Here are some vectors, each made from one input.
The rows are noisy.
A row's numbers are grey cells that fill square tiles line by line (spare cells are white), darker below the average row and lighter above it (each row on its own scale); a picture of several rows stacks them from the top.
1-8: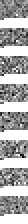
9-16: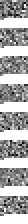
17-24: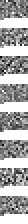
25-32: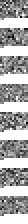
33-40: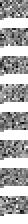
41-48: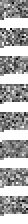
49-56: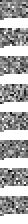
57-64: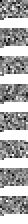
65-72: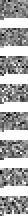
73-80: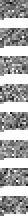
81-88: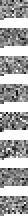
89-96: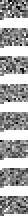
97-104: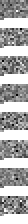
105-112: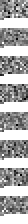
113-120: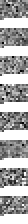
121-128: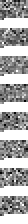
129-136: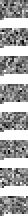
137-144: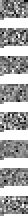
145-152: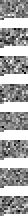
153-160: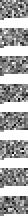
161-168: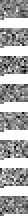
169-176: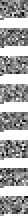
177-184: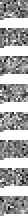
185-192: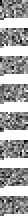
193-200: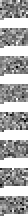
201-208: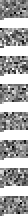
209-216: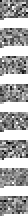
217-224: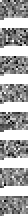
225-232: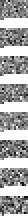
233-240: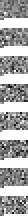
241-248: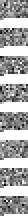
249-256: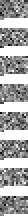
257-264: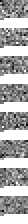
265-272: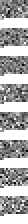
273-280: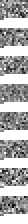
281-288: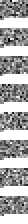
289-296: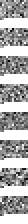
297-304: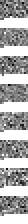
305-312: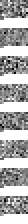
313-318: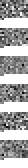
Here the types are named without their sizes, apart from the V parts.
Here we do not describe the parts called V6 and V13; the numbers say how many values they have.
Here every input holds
a point on a line and a value of V6, together with either a node of a tree, or a value of V13.
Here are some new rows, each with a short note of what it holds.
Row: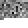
a point on a line, a node of a tree and a value of V6
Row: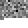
a point on a line, a node of a tree and a value of V6
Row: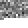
a point on a line, a node of a tree and a value of V6
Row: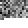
a point on a line, a node of a tree and a value of V6
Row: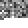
a point on a line, a node of a tree and a value of V6
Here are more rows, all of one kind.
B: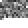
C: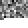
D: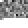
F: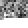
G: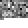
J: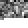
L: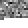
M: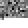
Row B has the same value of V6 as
D and M.
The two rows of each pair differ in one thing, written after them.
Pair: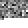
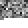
the place on the line
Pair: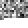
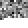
the value of V6
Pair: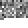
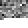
the value of V13
